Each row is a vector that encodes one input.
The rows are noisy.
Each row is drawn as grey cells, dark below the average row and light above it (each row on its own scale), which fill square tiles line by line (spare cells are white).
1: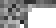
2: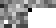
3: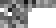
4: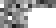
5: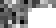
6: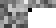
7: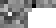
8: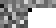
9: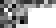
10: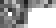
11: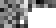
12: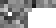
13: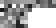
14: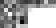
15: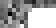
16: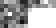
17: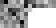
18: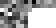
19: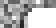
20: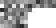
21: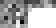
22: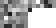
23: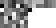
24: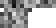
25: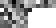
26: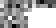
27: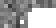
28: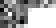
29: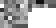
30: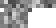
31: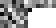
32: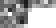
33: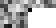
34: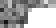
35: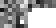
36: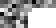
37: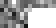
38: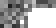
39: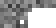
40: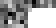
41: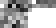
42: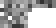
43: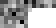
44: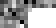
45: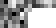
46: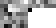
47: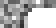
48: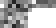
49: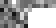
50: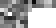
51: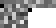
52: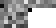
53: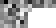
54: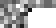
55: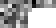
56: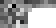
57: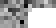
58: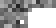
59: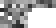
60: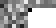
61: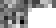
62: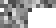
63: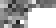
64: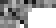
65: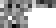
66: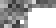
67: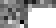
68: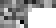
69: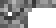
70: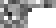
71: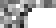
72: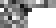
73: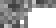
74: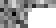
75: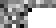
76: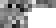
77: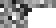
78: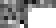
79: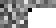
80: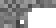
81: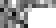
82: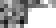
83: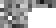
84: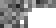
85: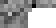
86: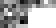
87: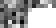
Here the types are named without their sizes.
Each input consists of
either a point on a circle and a true/false value, or a node of a tree.
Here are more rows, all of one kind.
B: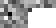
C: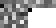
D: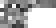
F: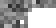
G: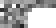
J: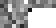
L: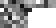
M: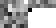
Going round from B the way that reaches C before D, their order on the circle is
B, L, F, C, J, M, G, D.
